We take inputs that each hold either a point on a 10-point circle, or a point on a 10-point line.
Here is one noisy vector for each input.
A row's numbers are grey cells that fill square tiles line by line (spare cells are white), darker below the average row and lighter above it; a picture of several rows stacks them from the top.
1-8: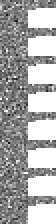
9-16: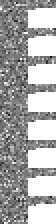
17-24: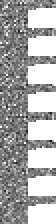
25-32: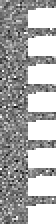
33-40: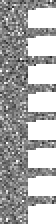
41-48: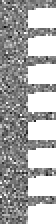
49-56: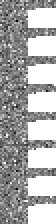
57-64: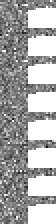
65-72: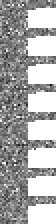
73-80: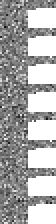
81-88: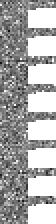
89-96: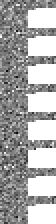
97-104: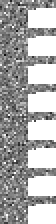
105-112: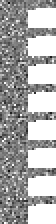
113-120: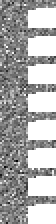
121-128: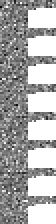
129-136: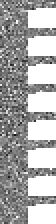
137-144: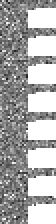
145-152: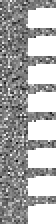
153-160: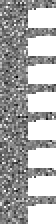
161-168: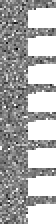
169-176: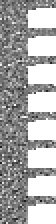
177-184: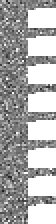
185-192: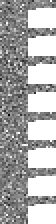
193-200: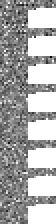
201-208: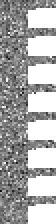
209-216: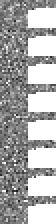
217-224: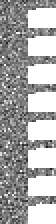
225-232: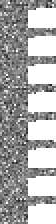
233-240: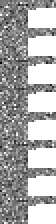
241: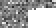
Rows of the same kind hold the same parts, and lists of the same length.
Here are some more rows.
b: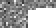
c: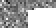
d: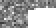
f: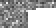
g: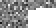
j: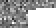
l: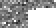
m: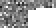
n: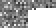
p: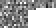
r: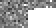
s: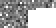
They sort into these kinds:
b, c, d, f, j, r
g, l, m, n, p, s

